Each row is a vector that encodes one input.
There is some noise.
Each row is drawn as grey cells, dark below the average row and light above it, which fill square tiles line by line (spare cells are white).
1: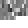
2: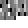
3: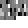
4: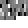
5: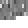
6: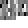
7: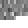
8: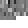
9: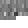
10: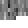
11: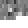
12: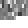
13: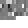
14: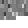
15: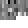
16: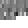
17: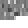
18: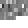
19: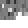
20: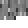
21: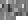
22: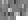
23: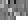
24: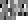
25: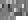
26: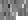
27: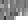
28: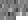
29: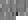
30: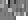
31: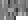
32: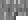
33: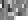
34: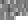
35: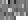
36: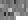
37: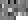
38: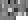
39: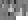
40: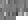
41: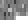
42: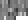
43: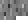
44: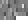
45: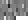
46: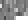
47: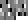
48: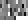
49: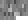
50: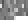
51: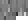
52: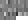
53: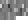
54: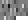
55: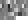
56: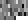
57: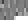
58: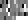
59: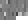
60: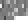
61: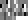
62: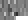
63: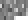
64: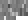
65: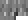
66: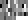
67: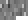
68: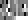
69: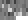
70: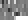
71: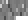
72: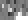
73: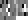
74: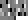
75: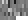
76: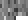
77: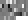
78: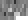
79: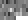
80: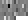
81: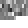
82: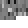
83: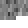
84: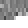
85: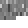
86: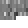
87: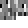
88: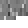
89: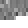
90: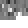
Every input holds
either a point on a 6-point line, or four true/false values.
